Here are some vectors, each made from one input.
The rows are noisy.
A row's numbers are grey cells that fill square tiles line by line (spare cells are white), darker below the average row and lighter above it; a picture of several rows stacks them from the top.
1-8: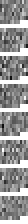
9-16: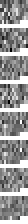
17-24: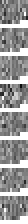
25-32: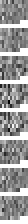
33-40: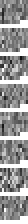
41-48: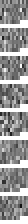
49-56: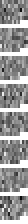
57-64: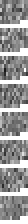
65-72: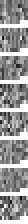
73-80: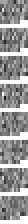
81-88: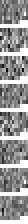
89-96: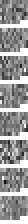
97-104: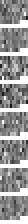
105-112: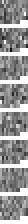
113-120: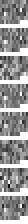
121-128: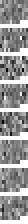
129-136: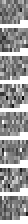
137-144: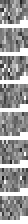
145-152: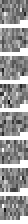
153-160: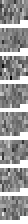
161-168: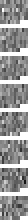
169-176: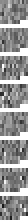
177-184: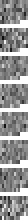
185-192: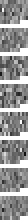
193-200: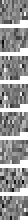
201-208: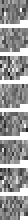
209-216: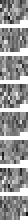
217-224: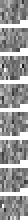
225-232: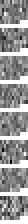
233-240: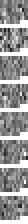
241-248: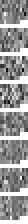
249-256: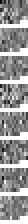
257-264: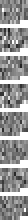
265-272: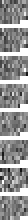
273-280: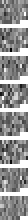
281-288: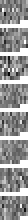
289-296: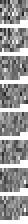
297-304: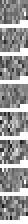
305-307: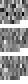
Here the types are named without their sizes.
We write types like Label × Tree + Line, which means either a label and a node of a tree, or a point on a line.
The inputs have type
Line + List(Circle + Line).
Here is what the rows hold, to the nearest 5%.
About 15% of them hold a point on a line. The rest are lists of items, each either a point on a circle, or a point on a line.
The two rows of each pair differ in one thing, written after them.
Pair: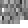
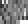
the place on the line in item 1 of the list
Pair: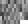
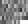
the place on the line in item 1 of the list
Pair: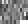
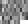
the place on the line in item 1 of the list
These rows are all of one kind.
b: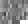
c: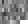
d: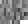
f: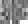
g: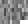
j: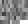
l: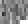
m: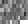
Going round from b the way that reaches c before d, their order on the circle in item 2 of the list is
b, j, f, l, g, c, m, d.
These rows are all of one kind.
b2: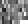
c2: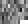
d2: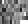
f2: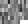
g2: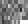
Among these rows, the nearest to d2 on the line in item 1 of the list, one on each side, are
b2 and g2.
